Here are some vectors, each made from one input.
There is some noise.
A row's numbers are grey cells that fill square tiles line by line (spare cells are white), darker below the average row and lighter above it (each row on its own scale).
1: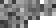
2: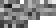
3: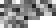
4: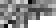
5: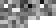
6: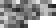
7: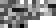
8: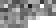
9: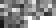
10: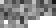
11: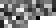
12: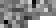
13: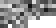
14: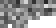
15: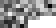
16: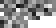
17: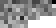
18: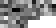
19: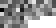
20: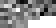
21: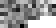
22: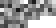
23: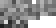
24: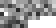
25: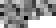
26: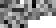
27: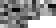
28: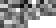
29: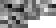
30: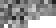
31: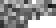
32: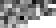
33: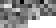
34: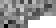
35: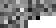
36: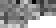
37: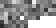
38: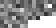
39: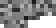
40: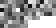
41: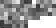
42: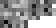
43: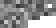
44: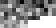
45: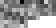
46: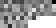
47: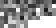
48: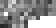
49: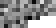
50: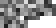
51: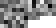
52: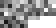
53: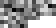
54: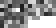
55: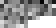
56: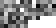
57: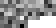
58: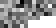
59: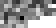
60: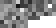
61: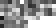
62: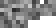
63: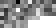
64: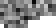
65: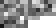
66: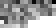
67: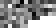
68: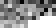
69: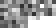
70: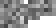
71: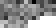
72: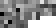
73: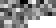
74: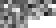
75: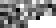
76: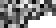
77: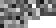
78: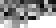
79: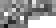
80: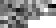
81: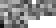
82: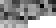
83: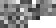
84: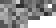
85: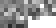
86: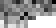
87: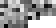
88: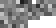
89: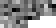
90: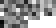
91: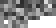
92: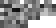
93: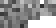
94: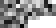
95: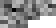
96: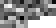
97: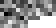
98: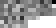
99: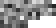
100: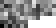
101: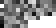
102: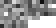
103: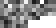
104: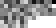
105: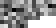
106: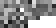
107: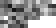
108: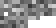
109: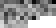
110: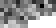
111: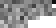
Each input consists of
a point on a 6-point circle and a point on a 6-point line, together with either a point on a 6-point circle, or a fixed value.
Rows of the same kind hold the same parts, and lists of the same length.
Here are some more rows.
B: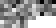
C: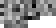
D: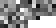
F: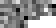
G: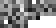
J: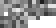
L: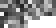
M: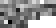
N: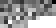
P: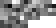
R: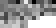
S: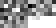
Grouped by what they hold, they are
B, C, J, N, R, S
D, F, G, L, M, P

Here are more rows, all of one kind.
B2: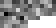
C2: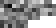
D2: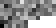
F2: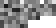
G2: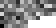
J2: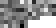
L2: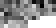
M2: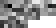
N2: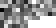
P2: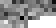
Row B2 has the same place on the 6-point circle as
F2, G2 and L2.
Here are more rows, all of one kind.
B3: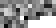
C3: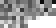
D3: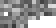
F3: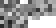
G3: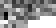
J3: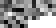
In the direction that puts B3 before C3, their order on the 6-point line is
J3, B3, F3, D3, G3, C3.
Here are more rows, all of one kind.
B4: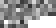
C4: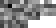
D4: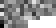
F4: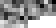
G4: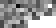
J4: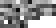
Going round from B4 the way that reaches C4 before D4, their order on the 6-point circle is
B4, J4, F4, G4, C4, D4.
